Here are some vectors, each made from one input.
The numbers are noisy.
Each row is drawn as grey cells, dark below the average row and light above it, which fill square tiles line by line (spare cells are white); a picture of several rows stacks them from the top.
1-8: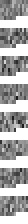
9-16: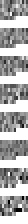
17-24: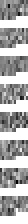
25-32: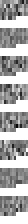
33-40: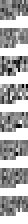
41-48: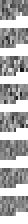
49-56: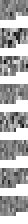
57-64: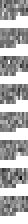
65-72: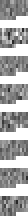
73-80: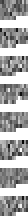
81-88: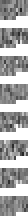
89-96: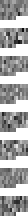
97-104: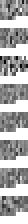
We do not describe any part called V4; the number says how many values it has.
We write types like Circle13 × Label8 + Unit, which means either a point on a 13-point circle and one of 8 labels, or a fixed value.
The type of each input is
List2(Bool × V4).
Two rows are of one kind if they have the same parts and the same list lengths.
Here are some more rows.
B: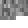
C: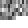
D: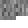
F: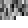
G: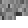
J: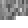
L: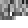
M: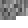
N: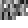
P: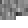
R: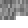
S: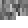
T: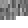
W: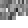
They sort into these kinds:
B, D, L, M, N, R
C, G, J, P, S, T, W
F

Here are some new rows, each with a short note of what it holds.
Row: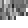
the empty list
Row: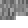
a list of one item
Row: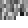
the empty list
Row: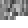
a list of one item
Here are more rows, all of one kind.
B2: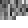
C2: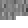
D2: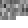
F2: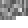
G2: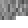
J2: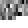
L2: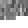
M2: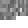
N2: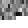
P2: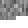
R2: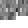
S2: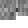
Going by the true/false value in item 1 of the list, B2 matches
J2 and N2.
